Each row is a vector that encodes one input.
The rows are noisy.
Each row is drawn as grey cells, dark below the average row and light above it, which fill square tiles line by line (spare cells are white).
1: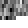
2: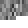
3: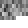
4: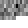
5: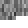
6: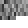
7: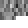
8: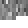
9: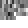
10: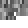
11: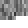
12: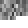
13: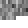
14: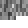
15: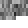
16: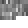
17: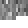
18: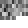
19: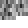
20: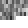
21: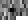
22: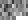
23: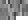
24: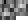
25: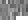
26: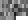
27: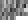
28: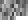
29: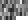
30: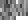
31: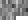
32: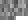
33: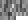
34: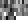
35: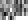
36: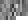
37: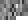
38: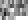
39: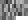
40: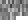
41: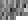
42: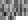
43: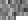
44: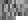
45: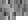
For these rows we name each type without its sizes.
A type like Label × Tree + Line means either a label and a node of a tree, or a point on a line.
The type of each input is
Label × (Tree + Unit).
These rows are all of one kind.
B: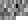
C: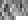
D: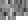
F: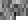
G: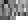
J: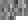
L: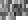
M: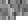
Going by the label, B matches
F and L.
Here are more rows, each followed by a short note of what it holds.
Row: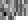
a label and a node of a tree
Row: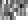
a label
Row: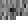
a label
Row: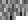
a label
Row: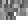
a label
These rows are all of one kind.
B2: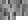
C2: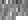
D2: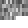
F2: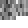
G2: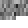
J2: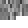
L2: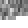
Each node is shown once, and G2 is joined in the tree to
F2 and L2.
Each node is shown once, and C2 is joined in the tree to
D2 and L2.
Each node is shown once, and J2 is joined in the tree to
B2 and L2.
